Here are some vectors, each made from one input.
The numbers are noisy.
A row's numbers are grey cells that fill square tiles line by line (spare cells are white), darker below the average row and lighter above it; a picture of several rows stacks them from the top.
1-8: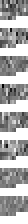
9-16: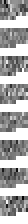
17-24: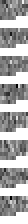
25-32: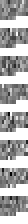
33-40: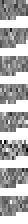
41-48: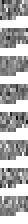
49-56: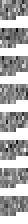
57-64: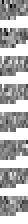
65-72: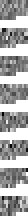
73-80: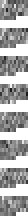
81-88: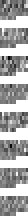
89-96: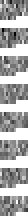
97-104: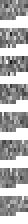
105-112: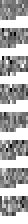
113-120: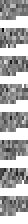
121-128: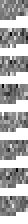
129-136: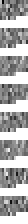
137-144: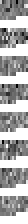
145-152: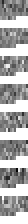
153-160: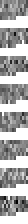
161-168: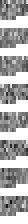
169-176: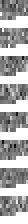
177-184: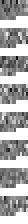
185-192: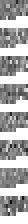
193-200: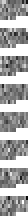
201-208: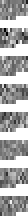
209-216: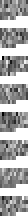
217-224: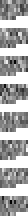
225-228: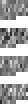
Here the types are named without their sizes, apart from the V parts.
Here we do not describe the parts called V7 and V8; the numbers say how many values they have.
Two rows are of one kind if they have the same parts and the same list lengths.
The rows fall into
2 kinds.
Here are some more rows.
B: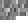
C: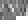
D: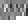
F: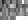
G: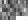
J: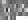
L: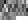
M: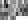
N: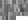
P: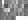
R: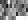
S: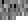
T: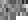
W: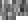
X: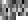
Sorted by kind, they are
B, C, F, J, M, N, P, T, W, X
D, G, L, R, S

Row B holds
a point on each of two lines, a true/false value and a value of V7.
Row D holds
a point on a line, a value of V7 and a value of V8.
